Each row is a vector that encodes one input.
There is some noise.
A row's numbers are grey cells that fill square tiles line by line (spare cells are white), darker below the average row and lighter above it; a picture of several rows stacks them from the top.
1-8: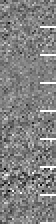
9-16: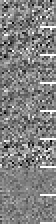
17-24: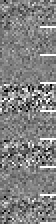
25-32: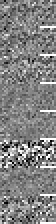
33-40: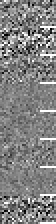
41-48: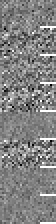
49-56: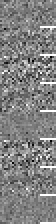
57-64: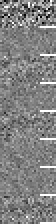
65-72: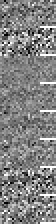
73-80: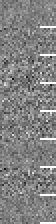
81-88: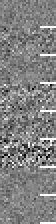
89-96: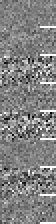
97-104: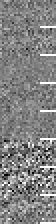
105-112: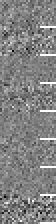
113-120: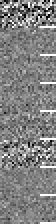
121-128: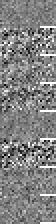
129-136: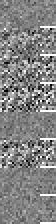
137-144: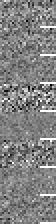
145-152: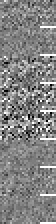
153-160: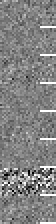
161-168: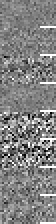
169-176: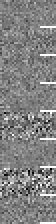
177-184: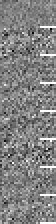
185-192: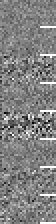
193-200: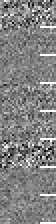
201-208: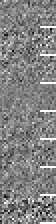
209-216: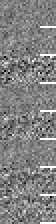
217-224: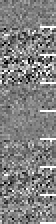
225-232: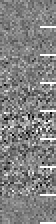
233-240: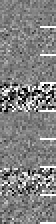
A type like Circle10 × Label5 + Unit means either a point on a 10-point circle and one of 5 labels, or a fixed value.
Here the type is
Bool × (Line10 + Line13).
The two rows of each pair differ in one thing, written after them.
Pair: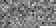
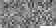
the place on the 13-point line
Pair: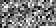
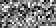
the true/false value
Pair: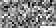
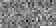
the true/false value
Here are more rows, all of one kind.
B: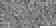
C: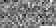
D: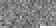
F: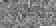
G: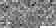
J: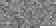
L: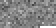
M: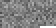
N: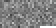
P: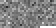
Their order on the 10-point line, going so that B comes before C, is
M, B, L, C, N, J, F, P, G, D.
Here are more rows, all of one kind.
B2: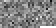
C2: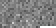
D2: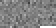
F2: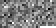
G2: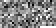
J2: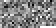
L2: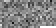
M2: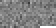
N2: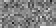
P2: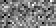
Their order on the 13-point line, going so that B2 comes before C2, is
M2, D2, G2, B2, P2, L2, F2, N2, J2, C2.
